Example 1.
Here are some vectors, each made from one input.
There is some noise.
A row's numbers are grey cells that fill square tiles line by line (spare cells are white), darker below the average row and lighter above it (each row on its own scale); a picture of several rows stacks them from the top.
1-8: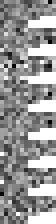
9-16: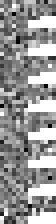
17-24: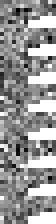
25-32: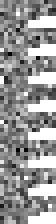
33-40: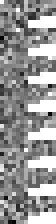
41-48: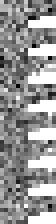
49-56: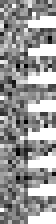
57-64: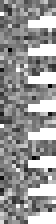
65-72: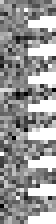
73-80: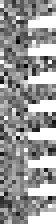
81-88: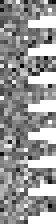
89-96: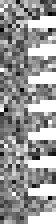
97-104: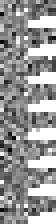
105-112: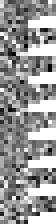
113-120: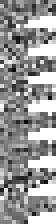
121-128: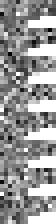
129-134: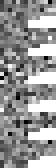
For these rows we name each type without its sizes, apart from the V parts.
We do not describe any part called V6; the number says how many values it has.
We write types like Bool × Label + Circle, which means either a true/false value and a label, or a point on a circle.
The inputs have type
Line + (Tree + Unit) × V6.
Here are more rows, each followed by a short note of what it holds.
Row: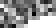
a value of V6
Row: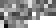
a node of a tree and a value of V6
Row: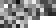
a node of a tree and a value of V6
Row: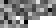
a value of V6
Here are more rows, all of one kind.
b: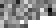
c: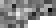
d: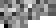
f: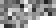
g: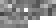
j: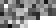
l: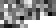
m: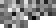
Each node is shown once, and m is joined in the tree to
b.
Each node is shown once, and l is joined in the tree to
b, d and j.
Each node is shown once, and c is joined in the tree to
d.
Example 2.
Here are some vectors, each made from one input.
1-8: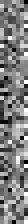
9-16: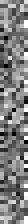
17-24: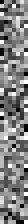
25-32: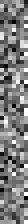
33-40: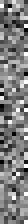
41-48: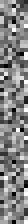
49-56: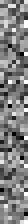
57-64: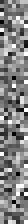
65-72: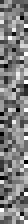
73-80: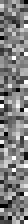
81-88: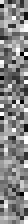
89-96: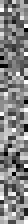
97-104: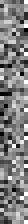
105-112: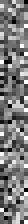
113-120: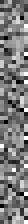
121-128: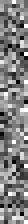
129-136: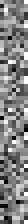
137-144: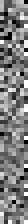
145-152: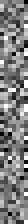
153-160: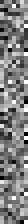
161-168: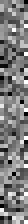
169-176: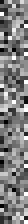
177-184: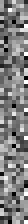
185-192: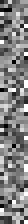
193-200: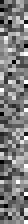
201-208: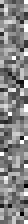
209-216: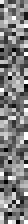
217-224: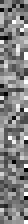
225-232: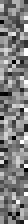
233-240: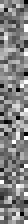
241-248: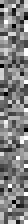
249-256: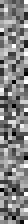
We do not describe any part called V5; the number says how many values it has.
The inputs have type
Bool × Line10 + V5.
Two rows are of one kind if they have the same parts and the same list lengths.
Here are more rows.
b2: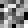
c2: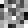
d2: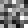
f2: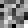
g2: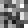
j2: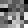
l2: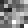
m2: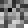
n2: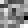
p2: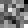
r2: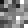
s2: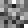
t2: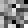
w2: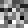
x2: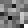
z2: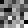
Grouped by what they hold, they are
b2, c2, f2, n2
d2, g2, j2, l2, m2, p2, r2, s2, t2, w2, x2, z2

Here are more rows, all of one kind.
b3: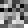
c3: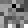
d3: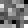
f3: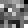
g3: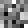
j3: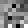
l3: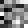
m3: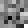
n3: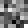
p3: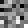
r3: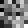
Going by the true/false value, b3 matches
l3, p3 and r3.
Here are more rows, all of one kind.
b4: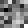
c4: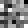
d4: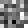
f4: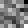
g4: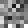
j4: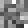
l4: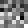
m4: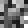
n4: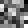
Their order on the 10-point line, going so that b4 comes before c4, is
b4, j4, d4, c4, m4, n4, f4, l4, g4.
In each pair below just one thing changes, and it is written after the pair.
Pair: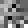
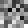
the true/false value
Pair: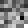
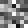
the true/false value
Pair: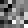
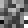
the true/false value
